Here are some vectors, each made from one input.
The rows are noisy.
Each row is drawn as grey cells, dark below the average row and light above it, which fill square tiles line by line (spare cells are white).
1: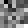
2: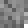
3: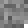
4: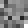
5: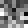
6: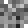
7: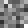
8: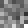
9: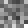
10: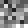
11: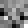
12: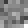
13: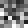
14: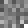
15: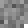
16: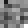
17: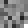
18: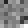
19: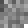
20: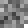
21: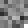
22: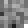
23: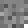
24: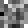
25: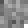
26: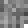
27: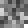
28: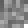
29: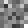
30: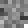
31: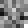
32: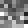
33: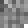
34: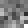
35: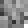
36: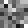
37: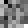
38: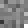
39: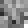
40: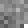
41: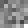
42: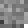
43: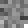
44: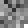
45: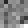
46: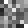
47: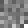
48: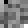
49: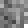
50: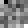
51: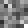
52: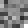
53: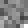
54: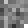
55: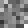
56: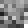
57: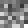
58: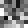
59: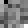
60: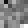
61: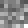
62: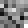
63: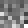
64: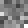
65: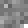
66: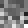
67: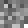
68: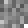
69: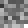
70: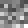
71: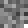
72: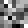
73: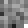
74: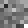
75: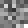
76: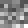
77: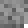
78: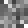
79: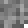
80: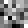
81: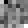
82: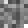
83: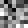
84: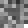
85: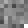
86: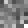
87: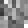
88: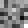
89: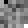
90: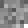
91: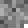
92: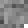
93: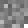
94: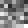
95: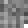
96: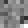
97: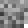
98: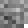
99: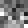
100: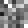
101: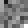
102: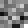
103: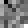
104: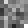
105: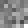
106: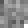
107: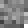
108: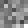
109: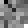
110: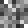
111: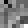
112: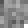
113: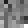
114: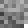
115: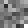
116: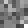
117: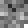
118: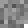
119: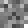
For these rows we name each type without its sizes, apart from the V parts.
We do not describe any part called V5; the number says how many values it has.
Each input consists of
a point on a line, together with either a point on a line, or a value of V5.
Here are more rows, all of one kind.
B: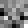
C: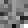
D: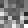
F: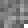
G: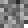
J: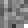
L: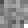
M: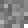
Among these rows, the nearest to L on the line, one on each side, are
J and M.
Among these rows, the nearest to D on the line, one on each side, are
F and G.
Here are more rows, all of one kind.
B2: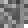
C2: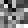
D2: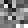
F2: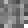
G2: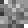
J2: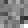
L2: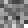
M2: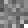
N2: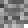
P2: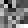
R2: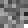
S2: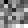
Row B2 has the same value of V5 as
C2, D2, P2 and R2.
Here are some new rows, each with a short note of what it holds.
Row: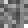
a point on a line and a value of V5
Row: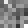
a point on a line and a value of V5
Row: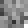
a point on a line and a value of V5
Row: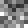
a point on each of two lines
